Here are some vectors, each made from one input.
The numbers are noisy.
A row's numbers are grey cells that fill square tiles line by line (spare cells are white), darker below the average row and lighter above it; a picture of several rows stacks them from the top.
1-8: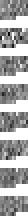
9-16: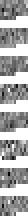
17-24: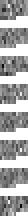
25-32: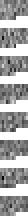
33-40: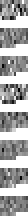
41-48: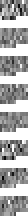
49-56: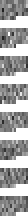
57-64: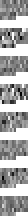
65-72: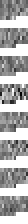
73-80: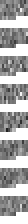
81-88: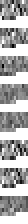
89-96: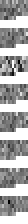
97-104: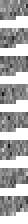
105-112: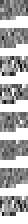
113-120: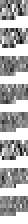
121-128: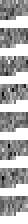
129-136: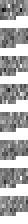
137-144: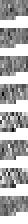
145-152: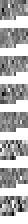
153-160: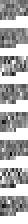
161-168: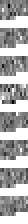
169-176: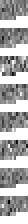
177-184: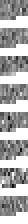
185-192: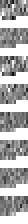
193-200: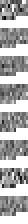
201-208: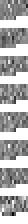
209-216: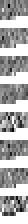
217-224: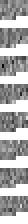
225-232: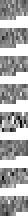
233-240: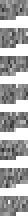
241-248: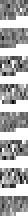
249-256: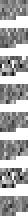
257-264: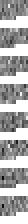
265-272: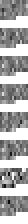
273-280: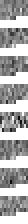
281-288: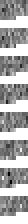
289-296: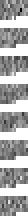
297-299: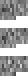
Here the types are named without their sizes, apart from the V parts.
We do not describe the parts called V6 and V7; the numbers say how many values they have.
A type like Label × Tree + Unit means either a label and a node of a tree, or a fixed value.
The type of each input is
(Bool × Circle + Tree) × V7 + V6.
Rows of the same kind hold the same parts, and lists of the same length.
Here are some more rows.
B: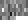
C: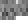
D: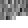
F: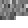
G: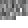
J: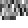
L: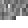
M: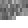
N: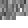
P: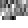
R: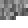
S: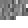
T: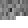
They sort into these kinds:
B, C, F, G, L, N, R, S, T
D, M
J, P

